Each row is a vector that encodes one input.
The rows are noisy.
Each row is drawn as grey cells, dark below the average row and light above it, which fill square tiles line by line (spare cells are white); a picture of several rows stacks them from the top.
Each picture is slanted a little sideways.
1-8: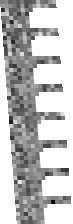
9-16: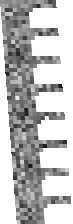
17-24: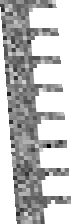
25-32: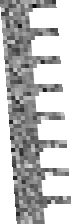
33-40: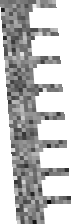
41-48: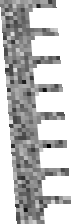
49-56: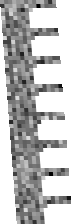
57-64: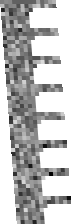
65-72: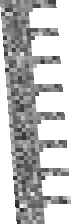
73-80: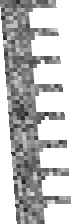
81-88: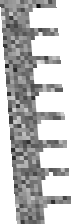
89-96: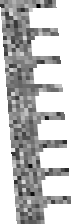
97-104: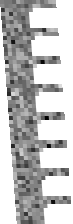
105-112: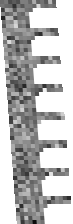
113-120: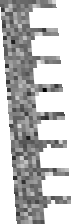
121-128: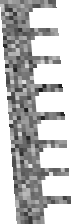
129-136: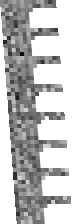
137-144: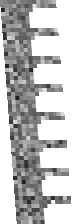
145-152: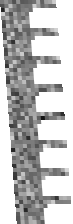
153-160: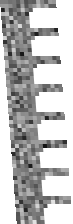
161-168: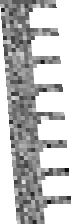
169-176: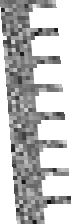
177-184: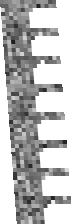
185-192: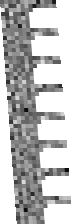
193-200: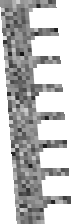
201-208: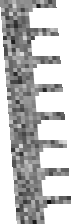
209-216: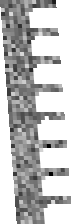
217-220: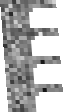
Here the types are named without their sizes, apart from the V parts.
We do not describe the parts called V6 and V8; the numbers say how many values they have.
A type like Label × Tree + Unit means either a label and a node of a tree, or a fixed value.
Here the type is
Bool × (Line × V6 + V8).
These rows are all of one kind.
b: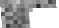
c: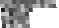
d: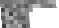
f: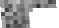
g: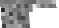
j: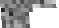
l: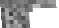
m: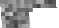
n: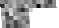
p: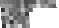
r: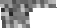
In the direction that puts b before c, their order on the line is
l, d, f, b, r, j, c, g, p, n, m.
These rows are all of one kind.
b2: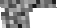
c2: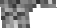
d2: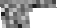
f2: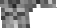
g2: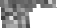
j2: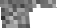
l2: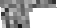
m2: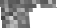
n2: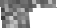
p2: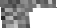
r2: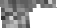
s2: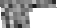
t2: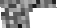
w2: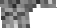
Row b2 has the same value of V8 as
c2, f2, t2 and w2.
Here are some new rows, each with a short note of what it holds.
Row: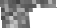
a true/false value and a value of V8
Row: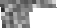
a point on a line, a true/false value and a value of V6
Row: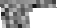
a true/false value and a value of V8
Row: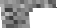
a point on a line, a true/false value and a value of V6
